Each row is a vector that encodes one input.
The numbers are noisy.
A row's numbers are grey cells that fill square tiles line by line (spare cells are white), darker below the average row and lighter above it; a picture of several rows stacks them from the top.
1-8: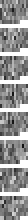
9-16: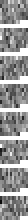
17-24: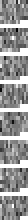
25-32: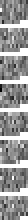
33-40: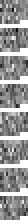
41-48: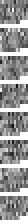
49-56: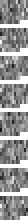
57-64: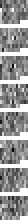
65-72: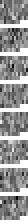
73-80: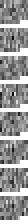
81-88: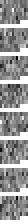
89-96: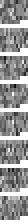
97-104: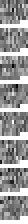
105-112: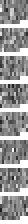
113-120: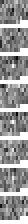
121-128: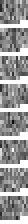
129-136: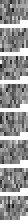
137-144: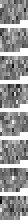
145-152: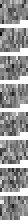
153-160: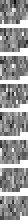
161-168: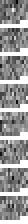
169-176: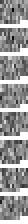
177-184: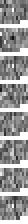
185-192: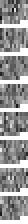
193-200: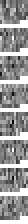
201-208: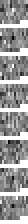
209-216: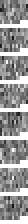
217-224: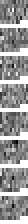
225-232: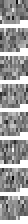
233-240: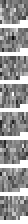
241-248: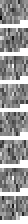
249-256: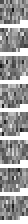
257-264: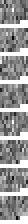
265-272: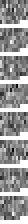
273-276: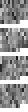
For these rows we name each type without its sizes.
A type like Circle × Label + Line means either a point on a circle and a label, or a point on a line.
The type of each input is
Bool × Bool × Bool × Bool × (Label + Line).
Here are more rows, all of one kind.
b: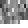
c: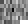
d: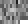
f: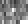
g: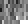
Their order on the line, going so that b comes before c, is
d, g, f, b, c.
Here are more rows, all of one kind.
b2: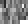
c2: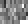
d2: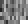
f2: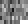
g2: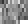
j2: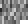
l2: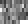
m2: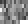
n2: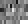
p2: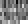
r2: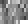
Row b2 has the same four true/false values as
c2, l2, m2 and p2.
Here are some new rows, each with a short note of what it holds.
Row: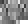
a point on a line and four true/false values
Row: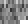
a label and four true/false values
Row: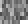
a label and four true/false values
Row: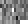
a label and four true/false values
